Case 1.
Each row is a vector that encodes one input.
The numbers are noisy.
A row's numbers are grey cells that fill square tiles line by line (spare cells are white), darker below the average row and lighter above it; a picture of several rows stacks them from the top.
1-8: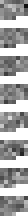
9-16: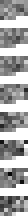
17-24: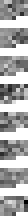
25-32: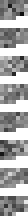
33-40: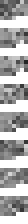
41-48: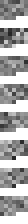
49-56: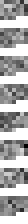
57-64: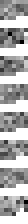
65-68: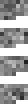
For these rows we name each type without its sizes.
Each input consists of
a node of a tree.
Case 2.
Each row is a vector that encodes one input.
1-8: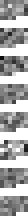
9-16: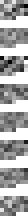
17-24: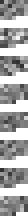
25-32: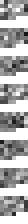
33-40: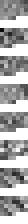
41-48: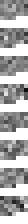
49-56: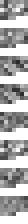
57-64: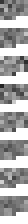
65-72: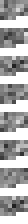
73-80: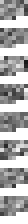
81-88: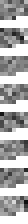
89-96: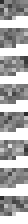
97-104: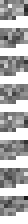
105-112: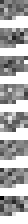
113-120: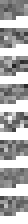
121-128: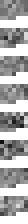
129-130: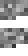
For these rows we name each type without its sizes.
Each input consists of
a node of a tree.
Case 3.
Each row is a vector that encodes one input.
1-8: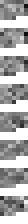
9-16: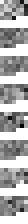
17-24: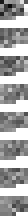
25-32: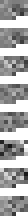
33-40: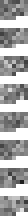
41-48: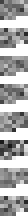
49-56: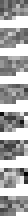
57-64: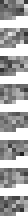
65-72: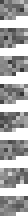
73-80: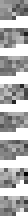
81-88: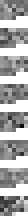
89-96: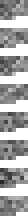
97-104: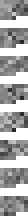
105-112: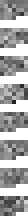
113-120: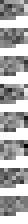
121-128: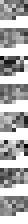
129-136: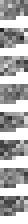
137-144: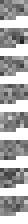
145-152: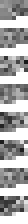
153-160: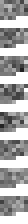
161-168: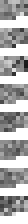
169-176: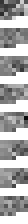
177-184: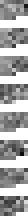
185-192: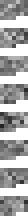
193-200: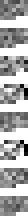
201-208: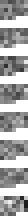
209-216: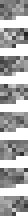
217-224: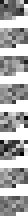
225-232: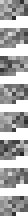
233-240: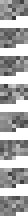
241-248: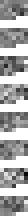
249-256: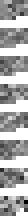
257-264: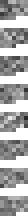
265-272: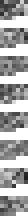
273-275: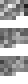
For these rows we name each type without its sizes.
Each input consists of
a node of a tree.
